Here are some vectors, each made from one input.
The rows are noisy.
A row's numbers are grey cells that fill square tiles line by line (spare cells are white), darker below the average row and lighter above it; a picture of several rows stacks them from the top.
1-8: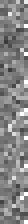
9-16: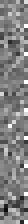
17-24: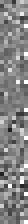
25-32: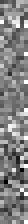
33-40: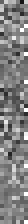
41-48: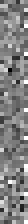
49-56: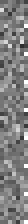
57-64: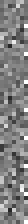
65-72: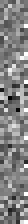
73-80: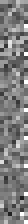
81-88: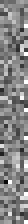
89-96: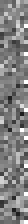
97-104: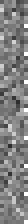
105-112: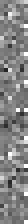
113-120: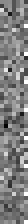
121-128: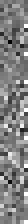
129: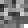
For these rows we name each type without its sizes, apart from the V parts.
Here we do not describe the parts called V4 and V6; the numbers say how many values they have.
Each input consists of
either a point on a line, a true/false value and a value of V4, or a value of V6.
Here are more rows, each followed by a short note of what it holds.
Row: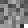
a point on a line, a true/false value and a value of V4
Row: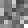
a value of V6
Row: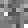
a value of V6
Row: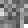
a value of V6
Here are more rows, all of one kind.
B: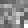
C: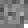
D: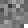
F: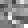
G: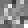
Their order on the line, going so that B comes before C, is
B, G, F, C, D.
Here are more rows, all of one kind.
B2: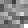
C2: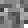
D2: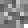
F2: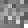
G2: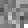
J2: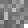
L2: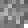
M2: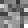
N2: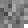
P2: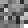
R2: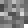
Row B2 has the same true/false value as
G2, M2 and N2.
